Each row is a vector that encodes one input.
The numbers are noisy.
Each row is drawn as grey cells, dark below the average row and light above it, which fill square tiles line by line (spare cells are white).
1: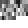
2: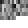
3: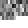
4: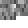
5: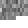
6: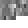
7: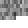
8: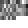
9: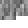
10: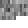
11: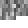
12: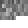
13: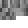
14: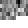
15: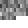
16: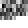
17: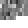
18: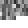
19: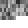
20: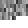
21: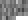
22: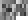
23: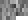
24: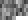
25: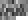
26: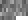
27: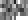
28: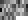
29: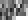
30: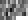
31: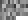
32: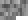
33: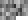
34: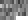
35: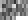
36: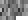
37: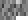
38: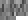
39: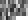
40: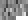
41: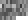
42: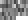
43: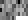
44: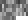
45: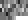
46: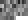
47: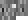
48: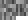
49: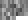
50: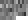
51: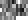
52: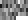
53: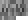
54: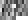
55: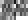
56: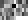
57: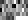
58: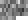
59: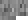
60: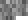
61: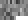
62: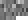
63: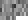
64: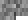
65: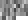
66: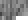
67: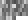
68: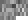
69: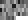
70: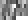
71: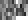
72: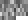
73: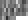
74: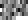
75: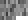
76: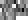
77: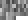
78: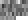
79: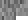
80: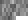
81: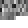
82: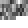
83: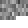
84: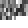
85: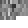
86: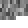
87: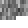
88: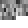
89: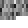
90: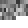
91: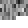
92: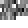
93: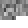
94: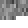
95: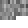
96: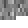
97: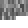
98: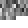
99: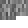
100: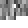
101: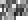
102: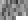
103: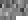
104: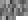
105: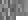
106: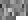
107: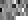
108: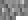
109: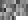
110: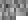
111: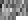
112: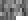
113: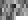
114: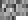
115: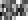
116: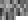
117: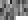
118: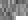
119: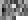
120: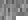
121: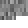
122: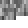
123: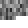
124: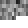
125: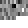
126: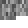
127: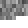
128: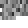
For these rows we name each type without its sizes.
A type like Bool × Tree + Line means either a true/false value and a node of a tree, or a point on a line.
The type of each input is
Bool × Label + Unit.
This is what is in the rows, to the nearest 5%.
About 5% of them hold a fixed value. The rest hold a label and a true/false value.
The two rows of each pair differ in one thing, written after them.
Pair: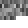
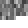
the true/false value
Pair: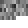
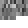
the label
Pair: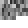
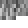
the label
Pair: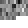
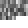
the true/false value
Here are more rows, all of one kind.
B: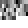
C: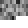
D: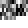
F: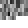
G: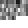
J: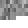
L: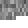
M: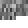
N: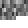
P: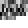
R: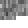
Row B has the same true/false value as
J, L and R.
